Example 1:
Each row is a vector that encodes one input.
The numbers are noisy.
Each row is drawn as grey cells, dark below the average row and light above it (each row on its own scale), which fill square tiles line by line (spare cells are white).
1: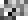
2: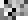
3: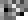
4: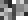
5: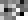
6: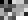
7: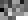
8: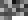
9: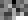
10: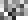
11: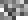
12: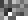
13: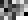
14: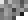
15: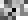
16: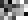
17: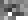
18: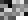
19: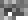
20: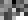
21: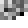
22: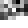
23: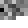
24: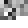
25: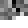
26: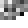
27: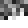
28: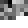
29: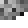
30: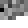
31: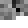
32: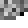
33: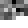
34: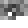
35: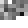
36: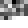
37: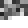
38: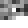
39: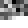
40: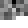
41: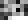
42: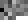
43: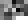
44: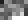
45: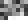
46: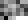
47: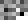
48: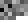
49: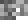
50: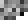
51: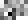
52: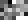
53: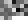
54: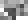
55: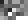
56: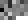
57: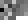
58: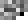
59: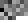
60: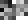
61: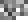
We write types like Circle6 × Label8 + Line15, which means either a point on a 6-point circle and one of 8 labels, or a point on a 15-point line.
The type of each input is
Bool × Bool × Bool + Line3 × Line3.
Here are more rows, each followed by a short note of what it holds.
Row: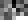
a point on each of two 3-point lines
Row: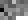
three true/false values
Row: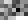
a point on each of two 3-point lines
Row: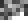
a point on each of two 3-point lines
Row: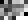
three true/false values
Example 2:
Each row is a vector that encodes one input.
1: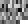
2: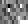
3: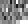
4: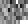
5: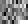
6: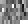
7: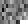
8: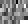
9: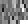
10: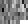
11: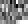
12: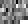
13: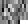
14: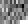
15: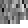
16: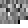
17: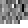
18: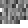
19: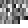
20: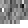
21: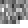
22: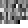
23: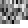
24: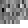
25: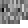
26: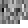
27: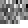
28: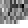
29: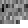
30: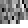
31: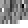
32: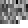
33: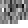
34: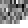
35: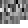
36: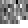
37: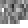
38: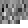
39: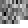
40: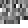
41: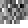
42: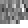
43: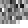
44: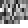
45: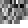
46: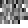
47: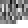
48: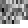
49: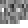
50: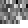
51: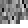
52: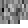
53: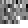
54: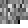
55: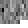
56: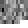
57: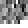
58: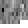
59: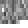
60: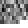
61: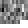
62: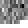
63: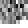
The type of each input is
Bool × Line6.
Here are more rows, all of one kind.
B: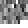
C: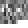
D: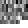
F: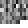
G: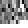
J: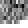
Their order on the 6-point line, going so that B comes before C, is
B, J, C, F, D, G.
